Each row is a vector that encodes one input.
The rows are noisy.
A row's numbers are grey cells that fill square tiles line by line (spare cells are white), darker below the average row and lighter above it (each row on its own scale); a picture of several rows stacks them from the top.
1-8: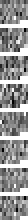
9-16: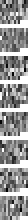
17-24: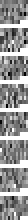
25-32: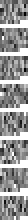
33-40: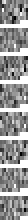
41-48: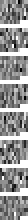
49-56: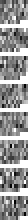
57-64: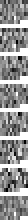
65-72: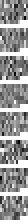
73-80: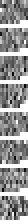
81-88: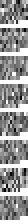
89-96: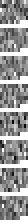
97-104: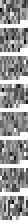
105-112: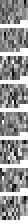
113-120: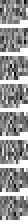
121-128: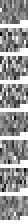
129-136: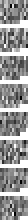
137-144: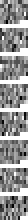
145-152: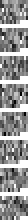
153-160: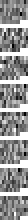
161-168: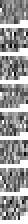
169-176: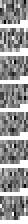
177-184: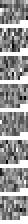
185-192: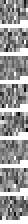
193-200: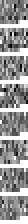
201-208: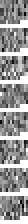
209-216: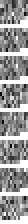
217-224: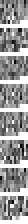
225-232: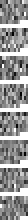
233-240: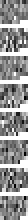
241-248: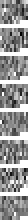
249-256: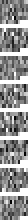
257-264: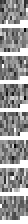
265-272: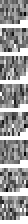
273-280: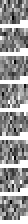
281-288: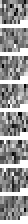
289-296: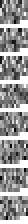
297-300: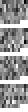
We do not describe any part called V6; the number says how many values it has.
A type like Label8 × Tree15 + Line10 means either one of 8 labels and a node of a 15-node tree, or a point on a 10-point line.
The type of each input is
(Bool × V6 + Label8) × (Circle8 + Unit).
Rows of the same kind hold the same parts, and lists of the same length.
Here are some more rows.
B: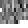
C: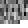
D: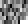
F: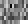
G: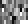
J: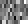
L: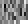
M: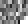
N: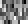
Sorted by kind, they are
B, F
C
D, M, N
G, J, L

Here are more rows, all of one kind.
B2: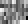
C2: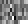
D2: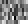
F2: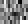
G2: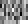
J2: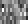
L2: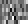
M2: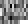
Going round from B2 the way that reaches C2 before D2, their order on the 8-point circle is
B2, M2, G2, C2, L2, D2, F2, J2.
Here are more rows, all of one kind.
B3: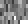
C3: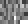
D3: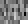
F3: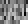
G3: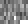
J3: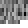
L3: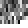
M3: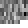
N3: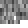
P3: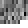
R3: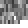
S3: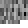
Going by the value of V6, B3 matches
G3, N3 and R3.
